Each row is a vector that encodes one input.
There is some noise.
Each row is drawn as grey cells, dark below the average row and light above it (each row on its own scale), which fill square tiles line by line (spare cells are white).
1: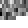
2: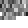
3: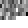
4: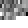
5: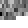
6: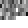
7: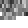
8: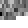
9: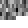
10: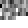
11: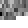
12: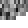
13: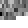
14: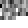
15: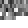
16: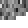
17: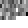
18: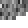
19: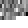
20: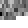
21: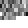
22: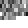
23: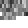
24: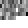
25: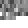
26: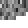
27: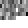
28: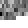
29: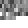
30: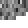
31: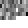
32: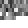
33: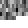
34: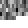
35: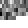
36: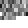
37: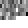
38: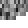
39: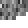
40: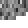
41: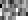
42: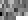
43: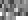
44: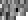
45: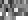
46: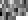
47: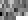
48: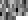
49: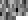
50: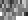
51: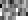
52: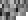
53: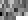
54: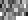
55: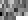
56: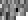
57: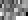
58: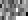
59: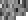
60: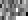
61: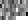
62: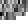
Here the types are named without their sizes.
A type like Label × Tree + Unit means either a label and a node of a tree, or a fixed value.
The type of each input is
Bool × Tree.
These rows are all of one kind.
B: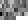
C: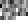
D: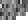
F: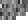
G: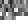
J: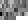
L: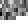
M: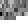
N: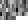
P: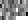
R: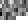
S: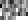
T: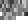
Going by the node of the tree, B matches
J, M and P.
